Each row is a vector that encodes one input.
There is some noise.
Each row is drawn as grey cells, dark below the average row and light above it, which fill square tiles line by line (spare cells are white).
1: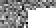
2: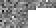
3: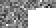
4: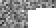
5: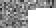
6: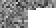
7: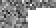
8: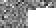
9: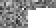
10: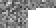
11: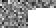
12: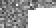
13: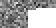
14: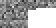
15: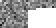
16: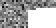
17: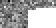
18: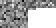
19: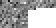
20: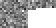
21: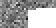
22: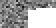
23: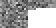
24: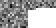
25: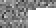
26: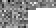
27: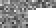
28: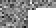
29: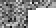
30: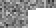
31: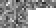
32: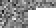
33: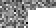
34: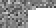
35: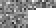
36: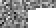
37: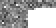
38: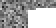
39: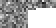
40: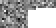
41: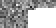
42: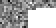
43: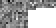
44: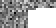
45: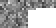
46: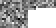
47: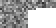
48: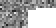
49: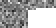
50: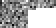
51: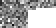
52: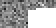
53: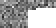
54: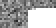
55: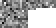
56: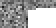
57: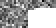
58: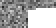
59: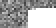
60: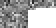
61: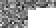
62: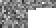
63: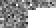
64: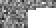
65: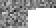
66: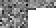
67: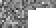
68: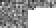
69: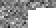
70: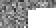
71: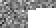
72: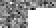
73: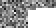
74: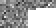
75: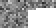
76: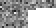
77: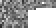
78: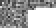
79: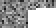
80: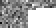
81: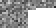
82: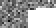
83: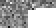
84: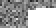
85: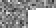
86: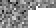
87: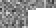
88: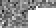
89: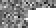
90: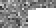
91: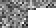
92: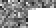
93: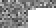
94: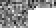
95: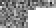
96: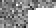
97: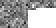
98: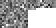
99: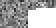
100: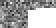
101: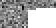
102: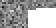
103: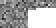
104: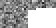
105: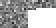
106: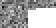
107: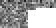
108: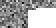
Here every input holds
either a point on a 6-point circle and one of 6 labels, or a point on a 10-point circle.
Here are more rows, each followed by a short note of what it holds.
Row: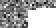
a point on a 6-point circle and one of 6 labels
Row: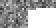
a point on a 10-point circle
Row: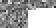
a point on a 10-point circle
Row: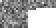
a point on a 10-point circle
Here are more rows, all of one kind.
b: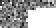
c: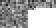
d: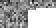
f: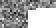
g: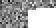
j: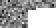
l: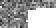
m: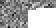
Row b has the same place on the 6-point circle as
c and j.
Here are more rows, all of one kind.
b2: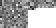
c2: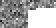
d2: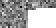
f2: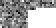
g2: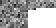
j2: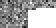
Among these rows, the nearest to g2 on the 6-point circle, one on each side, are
c2 and j2.
